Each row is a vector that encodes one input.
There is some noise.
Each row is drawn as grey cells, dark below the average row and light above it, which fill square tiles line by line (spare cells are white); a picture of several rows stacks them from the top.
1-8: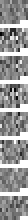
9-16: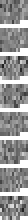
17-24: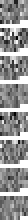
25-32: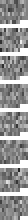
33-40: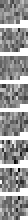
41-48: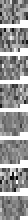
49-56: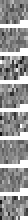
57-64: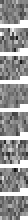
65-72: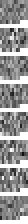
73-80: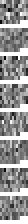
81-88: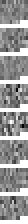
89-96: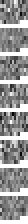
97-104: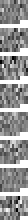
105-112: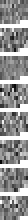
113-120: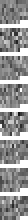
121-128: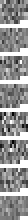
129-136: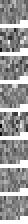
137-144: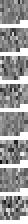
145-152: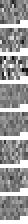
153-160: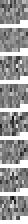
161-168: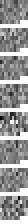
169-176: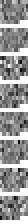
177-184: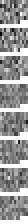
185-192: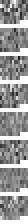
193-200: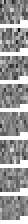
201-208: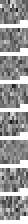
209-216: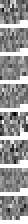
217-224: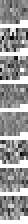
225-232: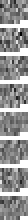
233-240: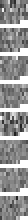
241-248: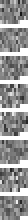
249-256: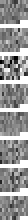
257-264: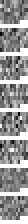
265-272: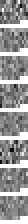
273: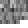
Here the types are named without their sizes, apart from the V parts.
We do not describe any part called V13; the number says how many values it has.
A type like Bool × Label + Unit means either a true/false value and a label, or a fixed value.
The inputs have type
(Bool × Bool × Bool + Line) × (Line + V13).
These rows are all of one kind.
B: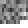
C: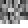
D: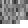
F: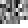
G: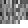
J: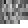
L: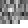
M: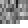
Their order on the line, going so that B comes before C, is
J, D, L, B, F, M, C, G.
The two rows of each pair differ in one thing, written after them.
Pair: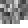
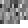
the value of V13
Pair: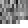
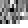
the value of V13
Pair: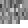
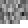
the place on the line
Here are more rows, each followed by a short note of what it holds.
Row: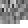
a point on a line and a value of V13
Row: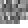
a point on a line and three true/false values
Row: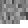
three true/false values and a value of V13
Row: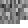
a point on a line and three true/false values
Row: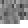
a point on a line and three true/false values
